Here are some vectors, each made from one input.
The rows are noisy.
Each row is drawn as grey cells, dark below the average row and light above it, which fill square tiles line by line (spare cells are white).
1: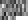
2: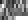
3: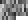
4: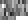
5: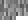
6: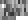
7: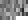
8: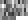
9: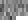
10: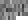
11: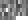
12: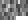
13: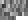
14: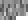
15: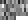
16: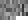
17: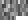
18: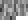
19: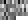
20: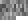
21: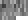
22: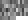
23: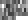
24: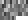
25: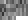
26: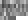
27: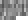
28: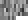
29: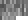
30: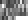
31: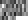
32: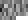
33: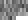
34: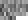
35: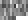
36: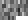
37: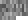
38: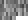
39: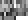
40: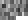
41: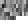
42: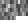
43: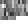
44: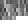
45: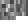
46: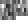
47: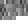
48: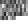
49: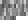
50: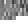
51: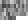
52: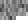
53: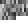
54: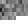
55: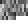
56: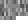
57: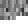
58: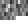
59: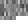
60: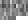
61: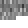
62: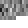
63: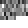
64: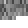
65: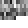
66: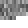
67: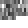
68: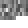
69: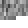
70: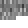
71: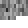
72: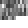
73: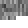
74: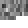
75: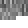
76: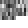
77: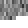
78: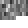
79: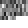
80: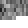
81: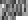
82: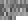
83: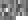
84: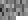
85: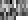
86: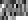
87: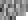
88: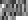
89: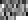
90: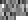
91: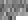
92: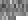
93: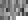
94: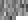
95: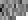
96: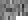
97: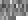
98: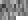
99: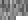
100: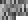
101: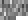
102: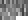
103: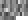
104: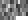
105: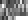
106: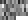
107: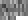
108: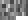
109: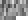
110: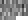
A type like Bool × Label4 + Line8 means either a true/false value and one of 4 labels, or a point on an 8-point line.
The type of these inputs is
Circle6 + List3(Line5).
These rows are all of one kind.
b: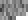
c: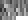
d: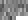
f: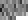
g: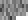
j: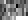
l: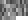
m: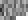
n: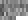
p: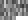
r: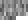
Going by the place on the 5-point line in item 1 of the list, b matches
d, g and r.
